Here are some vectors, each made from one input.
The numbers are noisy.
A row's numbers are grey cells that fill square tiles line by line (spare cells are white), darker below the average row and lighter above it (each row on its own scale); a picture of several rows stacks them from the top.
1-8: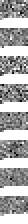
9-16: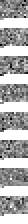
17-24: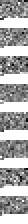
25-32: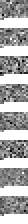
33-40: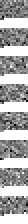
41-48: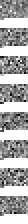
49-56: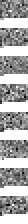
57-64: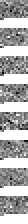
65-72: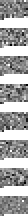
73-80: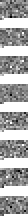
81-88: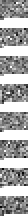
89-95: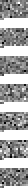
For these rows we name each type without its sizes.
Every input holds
a point on each of three lines.
